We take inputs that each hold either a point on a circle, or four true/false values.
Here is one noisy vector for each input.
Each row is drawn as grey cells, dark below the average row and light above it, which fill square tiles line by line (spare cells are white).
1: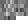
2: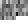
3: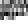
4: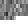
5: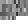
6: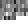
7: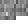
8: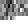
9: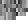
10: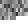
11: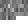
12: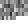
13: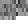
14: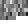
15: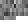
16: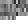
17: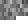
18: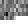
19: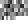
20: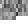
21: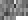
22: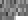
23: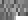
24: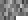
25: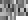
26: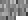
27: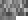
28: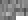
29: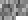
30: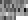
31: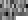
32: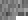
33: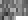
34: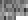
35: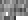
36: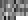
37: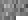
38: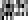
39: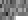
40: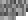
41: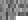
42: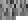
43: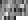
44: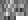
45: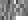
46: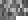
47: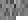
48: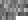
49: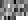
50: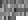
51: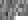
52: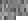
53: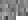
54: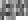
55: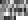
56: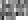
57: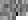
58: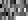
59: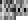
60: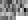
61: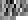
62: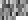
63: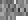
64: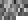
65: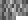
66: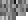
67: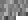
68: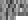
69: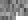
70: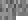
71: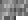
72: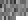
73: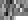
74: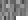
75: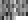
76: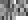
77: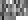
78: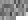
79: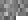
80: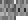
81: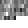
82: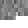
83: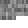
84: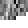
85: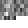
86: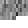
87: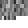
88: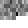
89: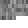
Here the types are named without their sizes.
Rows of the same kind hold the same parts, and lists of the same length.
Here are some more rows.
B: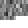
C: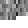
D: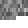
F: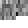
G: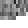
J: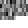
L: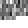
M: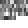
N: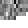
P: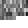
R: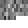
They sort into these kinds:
B, D, J, M, P, R
C, F, G, L, N

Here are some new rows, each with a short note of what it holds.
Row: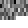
four true/false values
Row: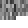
four true/false values
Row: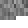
four true/false values
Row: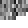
a point on a circle
